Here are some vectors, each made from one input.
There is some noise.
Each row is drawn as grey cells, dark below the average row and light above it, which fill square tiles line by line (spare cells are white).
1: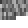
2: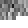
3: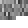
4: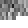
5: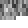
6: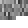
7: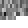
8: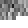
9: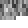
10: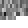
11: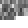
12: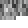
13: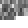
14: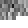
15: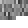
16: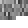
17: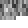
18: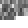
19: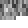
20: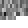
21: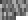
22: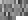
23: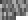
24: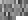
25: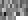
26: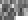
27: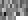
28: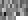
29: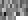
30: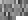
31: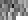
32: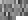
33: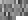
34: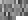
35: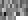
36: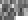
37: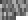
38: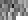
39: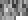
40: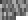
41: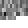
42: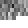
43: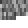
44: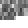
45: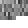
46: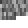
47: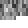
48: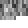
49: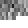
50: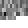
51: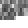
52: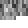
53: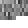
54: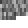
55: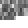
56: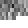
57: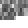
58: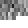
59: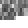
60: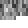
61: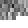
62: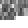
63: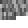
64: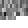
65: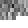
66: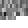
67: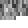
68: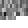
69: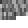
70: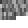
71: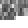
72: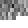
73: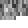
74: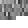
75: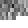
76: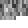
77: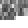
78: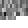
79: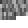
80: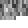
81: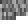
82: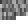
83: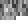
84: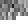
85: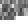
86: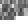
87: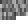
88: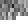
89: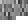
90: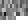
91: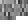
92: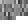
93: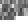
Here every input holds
a point on a 6-point circle.
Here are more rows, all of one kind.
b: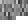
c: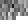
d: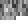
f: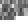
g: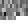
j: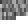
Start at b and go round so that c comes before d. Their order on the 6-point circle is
b, f, j, c, d, g.
